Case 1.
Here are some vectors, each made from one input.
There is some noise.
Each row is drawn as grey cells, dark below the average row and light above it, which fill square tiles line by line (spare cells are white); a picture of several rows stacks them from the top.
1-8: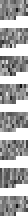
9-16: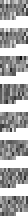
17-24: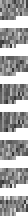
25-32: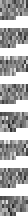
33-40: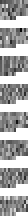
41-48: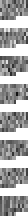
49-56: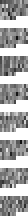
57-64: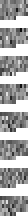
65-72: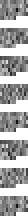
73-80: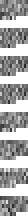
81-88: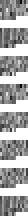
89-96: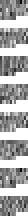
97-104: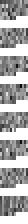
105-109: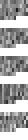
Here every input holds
one of 9 labels.
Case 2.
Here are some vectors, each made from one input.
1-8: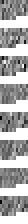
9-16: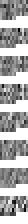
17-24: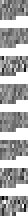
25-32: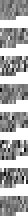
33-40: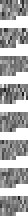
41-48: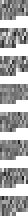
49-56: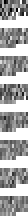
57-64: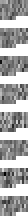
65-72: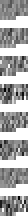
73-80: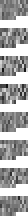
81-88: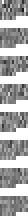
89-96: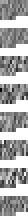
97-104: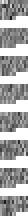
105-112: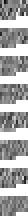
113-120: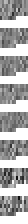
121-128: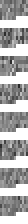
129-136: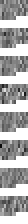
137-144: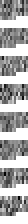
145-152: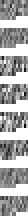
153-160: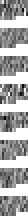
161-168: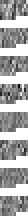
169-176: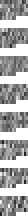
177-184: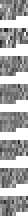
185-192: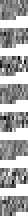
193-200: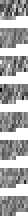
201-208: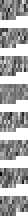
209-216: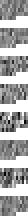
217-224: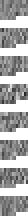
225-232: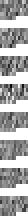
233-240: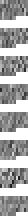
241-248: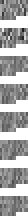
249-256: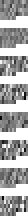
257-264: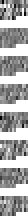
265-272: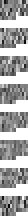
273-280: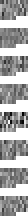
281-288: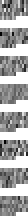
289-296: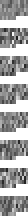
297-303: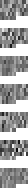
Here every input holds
a point on a 6-point circle.
